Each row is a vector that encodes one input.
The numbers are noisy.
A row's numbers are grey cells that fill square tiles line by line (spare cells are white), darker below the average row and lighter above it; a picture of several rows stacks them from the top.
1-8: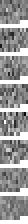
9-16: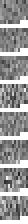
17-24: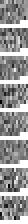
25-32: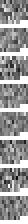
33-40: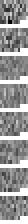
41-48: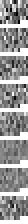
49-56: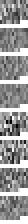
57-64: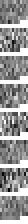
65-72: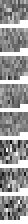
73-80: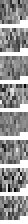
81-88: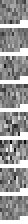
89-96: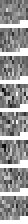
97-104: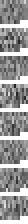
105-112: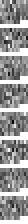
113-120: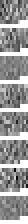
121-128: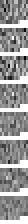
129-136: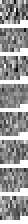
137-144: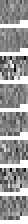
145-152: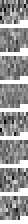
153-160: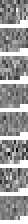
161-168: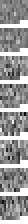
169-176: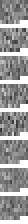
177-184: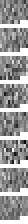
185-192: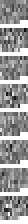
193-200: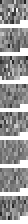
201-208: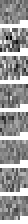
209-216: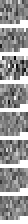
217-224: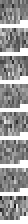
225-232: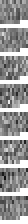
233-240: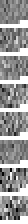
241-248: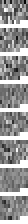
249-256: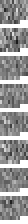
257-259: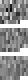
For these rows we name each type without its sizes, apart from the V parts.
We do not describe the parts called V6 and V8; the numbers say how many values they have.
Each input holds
either a node of a tree, a true/false value, a value of V6 and a value of V8, or a list of items, each a point on each of two lines.
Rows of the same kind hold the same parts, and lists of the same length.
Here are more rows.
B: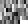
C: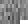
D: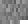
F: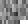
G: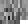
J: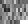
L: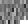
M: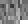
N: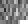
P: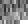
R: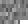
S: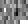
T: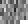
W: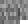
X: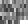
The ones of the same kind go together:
B, F, L, S, X
C, D, G, N, T, W
J, P
M, R

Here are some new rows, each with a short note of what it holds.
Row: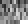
the empty list
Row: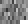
a node of a tree, a true/false value, a value of V6 and a value of V8
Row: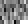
the empty list
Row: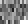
a list of two items
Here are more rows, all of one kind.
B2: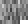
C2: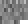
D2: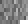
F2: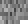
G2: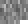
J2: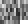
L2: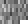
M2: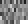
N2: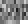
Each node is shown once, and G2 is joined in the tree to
D2.
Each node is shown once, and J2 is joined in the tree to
M2 and N2.
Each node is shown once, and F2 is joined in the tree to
C2 and D2.
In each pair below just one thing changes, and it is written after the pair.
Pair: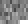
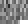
the node of the tree
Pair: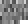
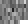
the value of V8
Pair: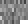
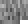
the value of V6
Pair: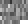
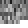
the value of V6
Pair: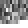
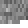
the value of V8
